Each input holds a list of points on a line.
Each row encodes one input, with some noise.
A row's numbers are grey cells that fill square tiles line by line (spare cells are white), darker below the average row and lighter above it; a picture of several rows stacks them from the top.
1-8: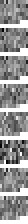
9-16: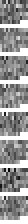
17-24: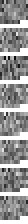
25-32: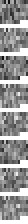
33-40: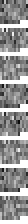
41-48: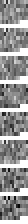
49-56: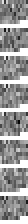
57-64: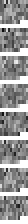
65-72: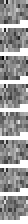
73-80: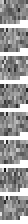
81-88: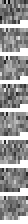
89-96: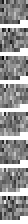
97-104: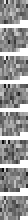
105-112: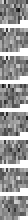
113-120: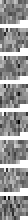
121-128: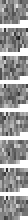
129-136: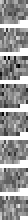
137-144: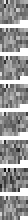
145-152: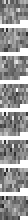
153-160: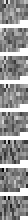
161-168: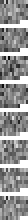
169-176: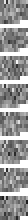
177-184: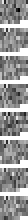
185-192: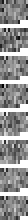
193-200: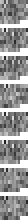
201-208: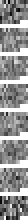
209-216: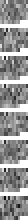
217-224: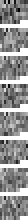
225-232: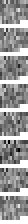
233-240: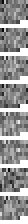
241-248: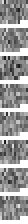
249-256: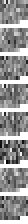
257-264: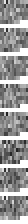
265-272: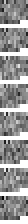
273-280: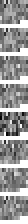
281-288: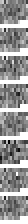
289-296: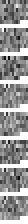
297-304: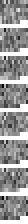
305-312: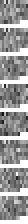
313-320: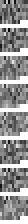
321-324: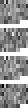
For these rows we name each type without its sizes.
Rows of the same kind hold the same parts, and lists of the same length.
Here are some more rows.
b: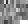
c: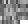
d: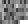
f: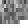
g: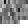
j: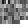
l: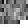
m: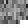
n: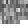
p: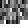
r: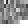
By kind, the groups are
b, c, l, m, n, r
d, f, g, j
p

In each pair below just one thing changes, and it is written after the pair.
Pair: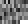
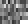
the place on the line in item 2 of the list
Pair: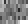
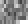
the place on the line in item 2 of the list
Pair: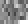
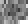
the place on the line in item 2 of the list
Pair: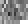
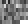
the place on the line in item 1 of the list
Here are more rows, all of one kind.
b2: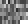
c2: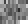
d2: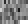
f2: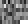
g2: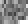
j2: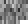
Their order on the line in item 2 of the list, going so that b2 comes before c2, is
b2, f2, g2, c2, d2, j2.
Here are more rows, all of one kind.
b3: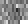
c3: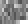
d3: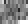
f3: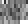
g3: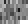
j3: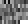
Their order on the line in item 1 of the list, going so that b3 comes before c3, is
b3, f3, d3, c3, g3, j3.
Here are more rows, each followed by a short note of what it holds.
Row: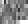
a list of two items
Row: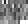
a list of two items
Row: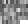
a list of one item
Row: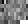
a list of one item
